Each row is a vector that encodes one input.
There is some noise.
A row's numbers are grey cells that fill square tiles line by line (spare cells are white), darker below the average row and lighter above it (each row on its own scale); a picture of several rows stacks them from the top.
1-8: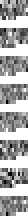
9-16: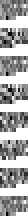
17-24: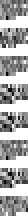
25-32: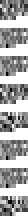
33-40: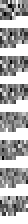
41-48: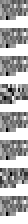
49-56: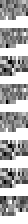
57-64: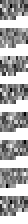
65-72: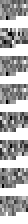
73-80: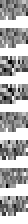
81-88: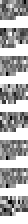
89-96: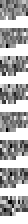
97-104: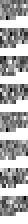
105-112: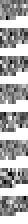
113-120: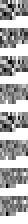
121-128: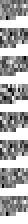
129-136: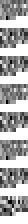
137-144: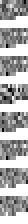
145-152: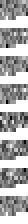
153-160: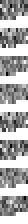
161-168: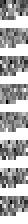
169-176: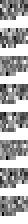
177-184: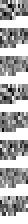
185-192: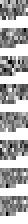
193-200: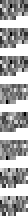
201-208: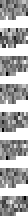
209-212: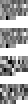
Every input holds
one of 8 labels.
